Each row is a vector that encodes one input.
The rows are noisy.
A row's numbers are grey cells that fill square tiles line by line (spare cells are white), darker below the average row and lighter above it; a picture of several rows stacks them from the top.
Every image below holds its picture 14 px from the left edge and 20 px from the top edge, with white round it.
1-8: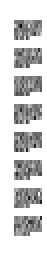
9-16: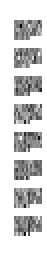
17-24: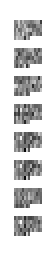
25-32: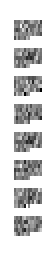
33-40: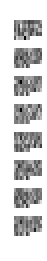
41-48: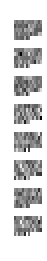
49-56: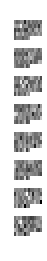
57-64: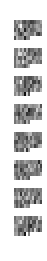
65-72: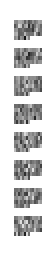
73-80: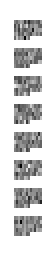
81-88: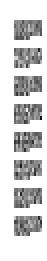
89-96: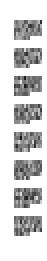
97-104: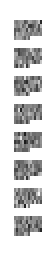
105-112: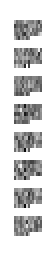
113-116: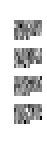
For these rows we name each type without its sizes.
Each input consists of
a label, together with either a point on a circle, or a node of a tree.
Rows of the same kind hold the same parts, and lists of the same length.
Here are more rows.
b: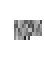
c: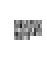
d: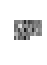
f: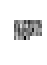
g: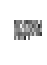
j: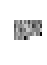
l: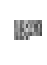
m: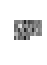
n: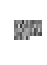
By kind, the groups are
b, d, f, g, j, m
c, l, n

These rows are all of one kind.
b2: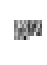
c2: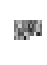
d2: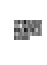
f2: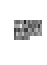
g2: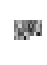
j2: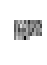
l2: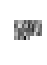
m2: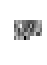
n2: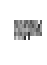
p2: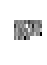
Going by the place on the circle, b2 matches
c2, g2 and l2.
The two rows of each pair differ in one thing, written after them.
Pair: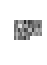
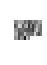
the place on the circle
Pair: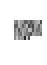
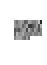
the label
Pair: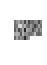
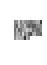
the place on the circle
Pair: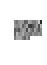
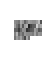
the place on the circle
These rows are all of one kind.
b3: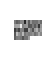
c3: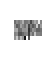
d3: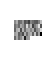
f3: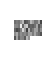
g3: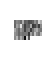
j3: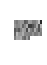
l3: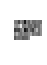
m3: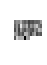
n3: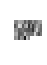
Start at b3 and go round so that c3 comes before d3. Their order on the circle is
b3, l3, g3, n3, c3, j3, f3, d3, m3.
